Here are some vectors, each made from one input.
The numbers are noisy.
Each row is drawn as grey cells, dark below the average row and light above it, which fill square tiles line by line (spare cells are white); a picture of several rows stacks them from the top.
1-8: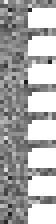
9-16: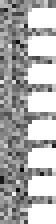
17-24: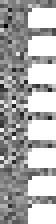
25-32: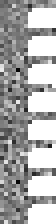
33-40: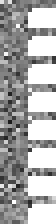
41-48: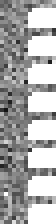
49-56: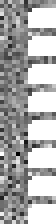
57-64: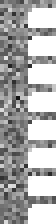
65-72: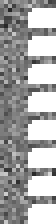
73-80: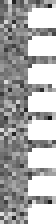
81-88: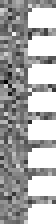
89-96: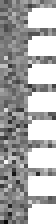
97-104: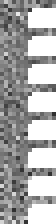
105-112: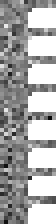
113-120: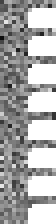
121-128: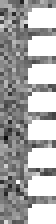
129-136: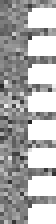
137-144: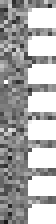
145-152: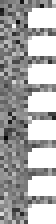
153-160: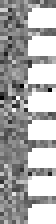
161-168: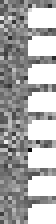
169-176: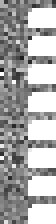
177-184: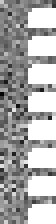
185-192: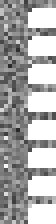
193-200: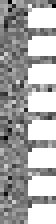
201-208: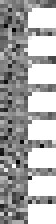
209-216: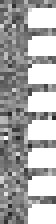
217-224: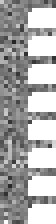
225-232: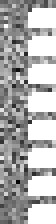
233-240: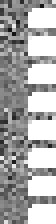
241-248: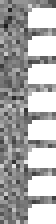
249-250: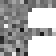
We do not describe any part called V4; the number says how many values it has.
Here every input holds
either a fixed value, or one of 8 labels and a value of V4, or a node of a 7-node tree and a true/false value, or a node of a 10-node tree.
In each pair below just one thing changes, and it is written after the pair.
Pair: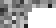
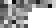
the value of V4
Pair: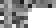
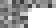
the label
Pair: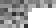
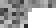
the label
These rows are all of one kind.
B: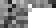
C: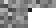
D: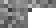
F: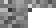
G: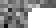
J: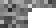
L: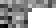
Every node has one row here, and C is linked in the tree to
L.
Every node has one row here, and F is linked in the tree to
B and D.
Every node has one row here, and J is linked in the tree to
D and G.
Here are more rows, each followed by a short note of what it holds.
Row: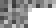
one of 8 labels and a value of V4
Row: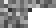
a node of a 7-node tree and a true/false value
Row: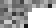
one of 8 labels and a value of V4
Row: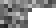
a node of a 7-node tree and a true/false value
